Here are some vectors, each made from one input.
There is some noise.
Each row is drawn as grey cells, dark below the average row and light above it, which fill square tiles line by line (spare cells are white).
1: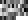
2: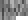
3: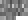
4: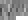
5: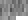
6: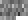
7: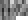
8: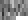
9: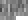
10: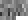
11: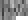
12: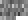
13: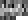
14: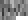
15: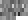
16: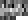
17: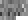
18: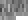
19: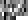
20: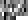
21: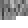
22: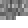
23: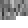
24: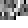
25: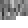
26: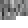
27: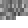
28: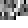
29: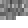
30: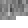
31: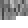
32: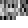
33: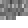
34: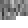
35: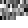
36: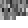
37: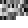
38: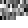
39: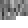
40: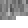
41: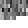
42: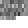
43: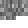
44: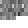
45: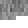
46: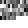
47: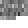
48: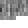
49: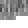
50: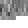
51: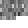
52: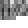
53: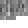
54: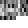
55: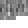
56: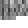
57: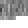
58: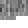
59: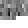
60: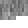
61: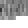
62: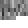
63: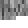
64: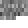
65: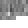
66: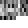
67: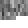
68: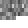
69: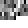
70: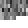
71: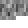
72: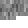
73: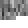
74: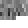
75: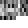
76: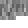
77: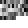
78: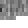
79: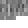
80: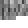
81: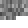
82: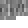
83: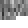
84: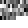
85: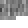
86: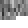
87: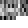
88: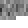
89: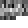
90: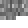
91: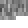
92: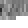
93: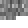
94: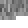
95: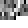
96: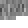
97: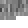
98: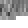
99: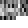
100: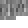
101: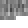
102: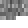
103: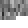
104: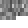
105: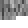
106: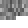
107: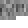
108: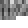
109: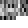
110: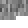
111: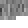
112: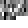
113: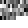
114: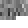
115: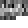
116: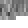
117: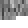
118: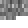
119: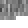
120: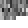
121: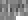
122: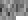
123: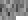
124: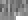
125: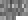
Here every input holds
either a point on a 6-point line, or a list of up to three points on a 4-point line.
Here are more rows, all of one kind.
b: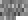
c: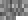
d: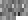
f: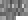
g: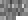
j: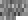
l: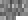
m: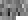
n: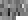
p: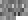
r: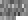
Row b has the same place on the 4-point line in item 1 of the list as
d, j, p and r.
